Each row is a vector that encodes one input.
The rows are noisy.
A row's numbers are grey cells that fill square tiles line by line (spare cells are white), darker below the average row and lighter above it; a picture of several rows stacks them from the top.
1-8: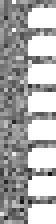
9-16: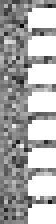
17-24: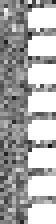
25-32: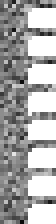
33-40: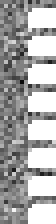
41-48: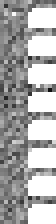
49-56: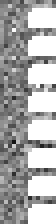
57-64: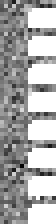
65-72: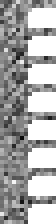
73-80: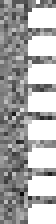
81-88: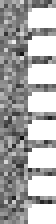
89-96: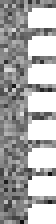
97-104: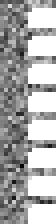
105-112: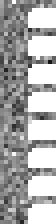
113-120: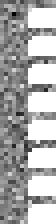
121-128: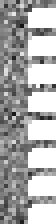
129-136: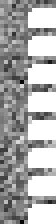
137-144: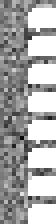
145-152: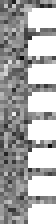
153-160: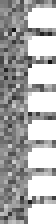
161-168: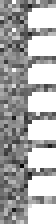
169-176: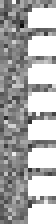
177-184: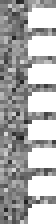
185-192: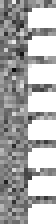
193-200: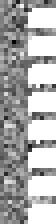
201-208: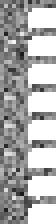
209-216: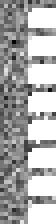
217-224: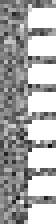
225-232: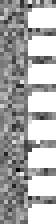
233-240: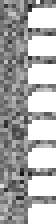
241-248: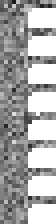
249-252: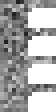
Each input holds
one of 5 labels, together with either a point on an 11-point circle and a true/false value, or a fixed value.
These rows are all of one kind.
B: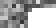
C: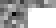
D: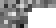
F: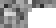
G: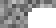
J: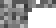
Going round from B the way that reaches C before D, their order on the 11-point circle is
B, J, C, F, D, G.
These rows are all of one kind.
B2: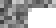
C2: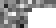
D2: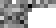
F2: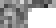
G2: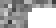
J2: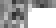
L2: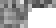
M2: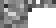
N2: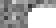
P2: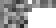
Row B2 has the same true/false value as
D2 and N2.
